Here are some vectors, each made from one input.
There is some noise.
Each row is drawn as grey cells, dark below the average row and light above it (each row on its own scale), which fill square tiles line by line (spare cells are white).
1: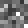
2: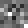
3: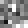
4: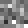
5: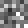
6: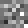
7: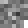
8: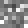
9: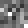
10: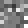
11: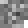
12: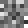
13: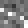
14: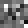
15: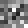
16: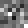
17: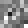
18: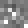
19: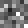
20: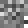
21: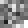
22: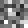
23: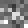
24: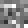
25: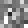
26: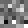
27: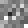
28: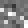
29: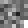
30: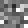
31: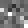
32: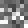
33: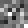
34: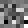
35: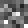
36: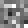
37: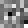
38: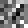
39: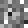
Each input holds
a point on a 5-point circle.
